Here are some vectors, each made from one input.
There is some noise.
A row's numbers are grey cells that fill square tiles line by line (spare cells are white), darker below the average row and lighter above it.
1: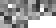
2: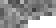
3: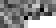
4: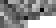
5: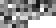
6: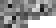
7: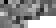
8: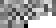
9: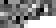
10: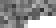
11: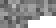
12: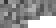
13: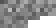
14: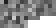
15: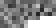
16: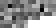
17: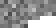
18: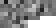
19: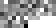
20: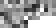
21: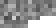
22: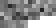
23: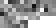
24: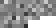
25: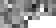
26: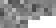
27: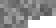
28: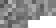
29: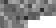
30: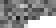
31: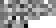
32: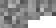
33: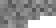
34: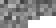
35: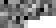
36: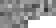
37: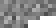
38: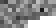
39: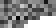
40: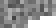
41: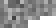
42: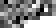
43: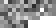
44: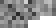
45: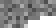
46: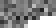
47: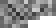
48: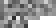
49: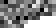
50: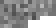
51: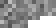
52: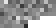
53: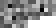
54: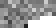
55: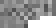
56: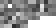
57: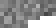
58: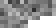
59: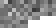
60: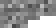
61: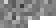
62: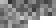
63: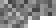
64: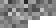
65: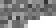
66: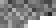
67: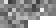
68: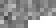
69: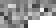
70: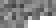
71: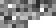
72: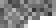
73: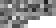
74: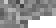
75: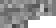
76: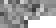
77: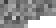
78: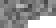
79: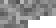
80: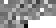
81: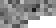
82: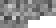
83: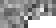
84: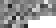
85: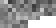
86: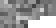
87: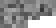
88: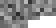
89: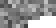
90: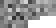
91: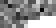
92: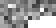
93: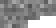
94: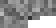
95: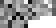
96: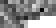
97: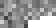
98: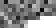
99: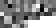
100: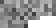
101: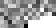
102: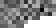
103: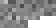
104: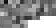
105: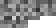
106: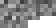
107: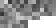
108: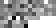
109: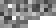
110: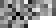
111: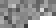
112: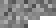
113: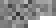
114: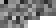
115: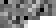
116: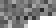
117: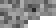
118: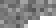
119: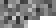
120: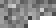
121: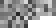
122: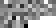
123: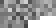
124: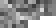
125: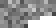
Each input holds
a node of a 9-node tree, together with either a point on a 5-point circle and a true/false value, or a fixed value.
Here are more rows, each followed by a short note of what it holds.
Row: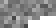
a point on a 5-point circle, a node of a 9-node tree and a true/false value
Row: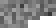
a point on a 5-point circle, a node of a 9-node tree and a true/false value
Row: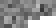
a point on a 5-point circle, a node of a 9-node tree and a true/false value
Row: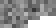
a point on a 5-point circle, a node of a 9-node tree and a true/false value
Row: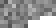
a node of a 9-node tree
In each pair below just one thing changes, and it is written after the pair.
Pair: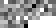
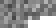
the node of the tree
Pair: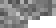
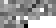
the node of the tree
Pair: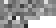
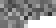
the place on the 5-point circle
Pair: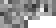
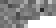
the node of the tree
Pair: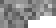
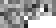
the node of the tree
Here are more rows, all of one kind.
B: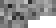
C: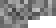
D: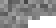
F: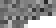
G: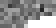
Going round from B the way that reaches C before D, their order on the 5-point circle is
B, F, C, D, G.
